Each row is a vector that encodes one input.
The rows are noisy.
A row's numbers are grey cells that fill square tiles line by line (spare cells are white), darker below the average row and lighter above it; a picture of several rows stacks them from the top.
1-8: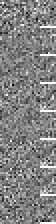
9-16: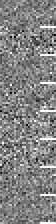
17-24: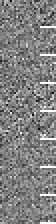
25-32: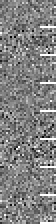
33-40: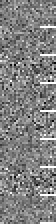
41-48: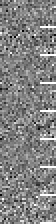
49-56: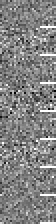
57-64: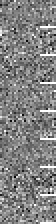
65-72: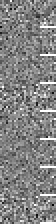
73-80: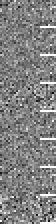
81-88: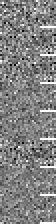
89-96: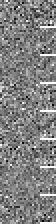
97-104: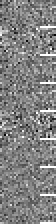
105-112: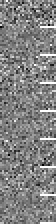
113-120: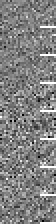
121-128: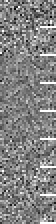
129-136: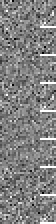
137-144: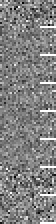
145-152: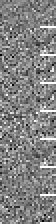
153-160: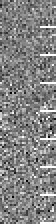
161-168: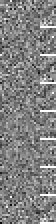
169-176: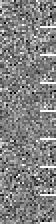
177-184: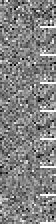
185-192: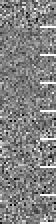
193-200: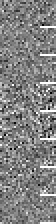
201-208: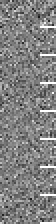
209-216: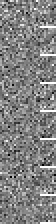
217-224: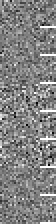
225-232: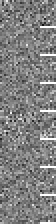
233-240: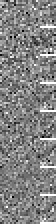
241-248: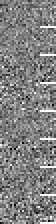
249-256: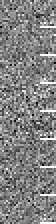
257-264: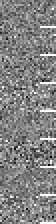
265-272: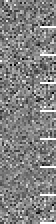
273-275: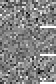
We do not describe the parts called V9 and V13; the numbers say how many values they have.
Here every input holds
a point on a 7-point line, together with either a true/false value and a value of V9, or a value of V13.
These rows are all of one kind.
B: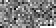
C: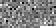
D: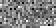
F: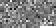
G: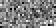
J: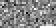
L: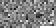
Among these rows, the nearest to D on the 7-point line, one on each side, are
C and G.
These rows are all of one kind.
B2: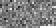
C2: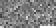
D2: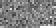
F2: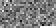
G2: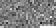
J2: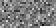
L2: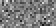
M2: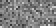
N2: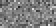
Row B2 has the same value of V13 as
D2, F2 and G2.
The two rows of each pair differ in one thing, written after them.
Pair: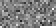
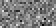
the place on the 7-point line
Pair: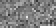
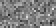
the place on the 7-point line
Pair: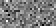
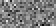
the value of V13
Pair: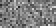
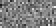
the value of V13
